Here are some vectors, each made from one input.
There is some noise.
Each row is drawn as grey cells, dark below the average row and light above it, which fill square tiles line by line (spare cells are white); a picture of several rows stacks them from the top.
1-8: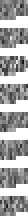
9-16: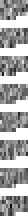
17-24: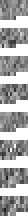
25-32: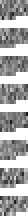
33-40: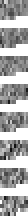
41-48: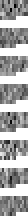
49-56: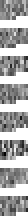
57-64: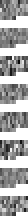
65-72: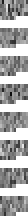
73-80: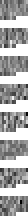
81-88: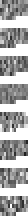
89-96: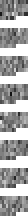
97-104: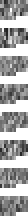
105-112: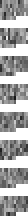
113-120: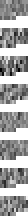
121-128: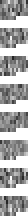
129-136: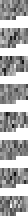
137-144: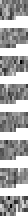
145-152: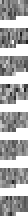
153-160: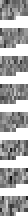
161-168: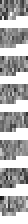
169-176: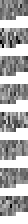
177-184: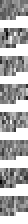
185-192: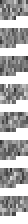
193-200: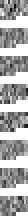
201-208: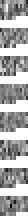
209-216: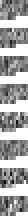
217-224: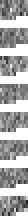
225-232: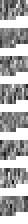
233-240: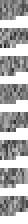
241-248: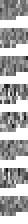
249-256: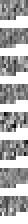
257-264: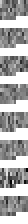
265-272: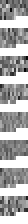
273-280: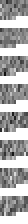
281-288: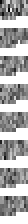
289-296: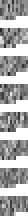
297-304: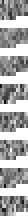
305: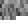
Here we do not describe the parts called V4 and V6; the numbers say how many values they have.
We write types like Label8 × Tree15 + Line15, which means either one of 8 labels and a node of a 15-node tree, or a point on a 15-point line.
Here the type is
(Bool × V4 + Label11) × (Line5 + V6).
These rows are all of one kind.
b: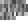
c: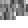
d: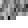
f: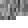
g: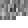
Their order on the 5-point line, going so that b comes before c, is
d, g, f, b, c.
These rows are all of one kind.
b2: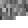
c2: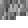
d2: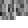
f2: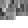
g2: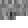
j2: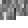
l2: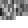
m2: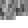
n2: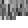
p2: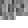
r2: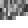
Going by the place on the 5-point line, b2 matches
d2, f2, l2 and p2.
